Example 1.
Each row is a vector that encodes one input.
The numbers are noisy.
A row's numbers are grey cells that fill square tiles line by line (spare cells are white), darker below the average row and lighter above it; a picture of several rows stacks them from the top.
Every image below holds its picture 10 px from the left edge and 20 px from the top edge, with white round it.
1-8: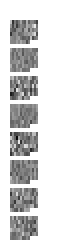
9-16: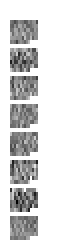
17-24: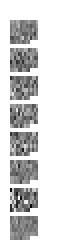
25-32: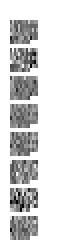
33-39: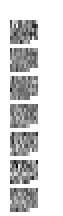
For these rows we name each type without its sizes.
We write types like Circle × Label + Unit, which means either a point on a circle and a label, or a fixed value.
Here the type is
Line.
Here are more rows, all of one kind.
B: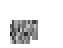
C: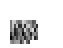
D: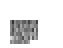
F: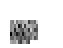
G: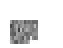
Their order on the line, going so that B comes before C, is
G, D, B, F, C.
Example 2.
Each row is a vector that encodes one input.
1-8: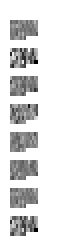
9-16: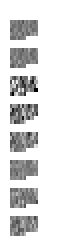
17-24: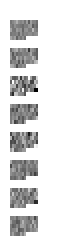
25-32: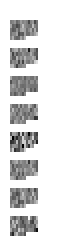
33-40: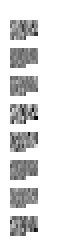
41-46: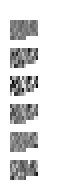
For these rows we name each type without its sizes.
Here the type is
Label.
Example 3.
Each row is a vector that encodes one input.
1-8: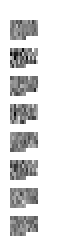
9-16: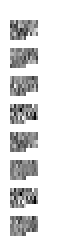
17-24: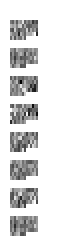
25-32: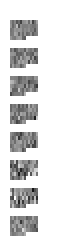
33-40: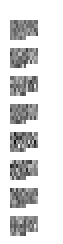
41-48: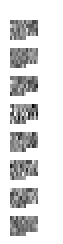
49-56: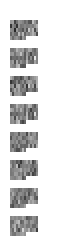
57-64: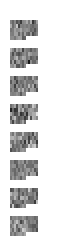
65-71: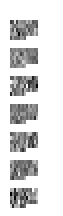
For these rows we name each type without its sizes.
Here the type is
Label.
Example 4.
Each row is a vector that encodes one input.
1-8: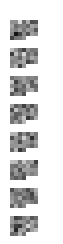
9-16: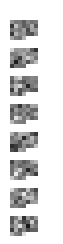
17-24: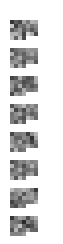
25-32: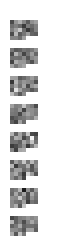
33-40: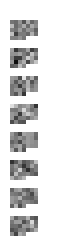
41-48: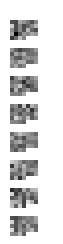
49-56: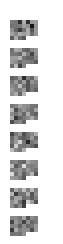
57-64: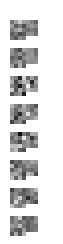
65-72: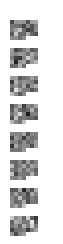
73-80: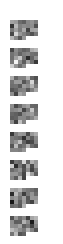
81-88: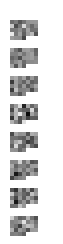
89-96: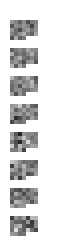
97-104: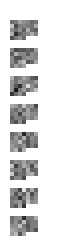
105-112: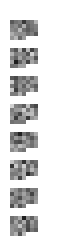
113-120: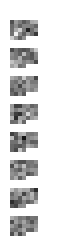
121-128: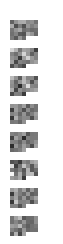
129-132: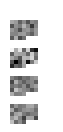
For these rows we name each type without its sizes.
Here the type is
Bool × Bool × Bool × Bool.
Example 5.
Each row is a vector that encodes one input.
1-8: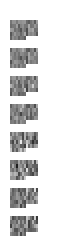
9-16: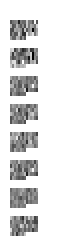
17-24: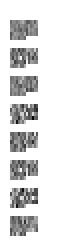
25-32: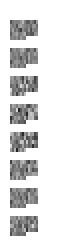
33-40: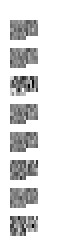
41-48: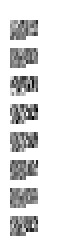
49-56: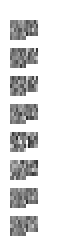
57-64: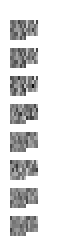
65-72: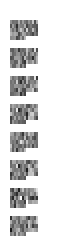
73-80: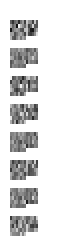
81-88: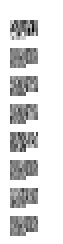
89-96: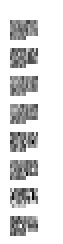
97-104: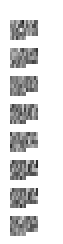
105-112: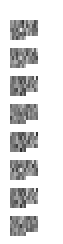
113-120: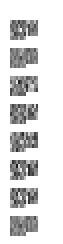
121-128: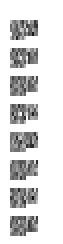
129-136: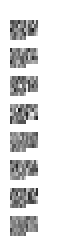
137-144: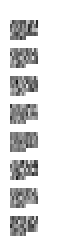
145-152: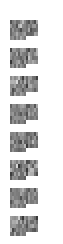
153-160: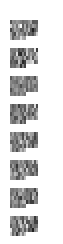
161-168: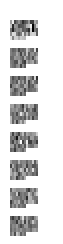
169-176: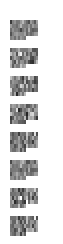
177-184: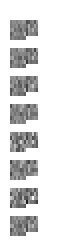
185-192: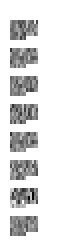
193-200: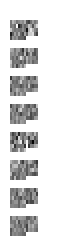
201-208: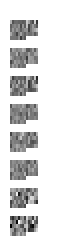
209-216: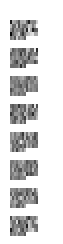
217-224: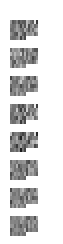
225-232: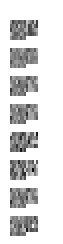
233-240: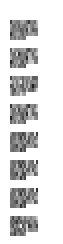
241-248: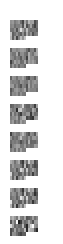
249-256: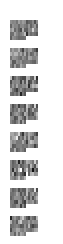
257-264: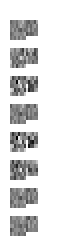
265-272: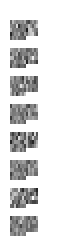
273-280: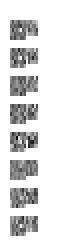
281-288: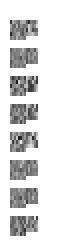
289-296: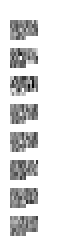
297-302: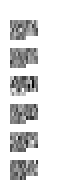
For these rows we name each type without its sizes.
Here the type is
Bool × Bool × Bool + Unit.
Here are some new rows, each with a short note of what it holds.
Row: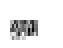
a fixed value
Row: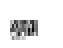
a fixed value
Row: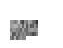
three true/false values
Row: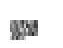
three true/false values
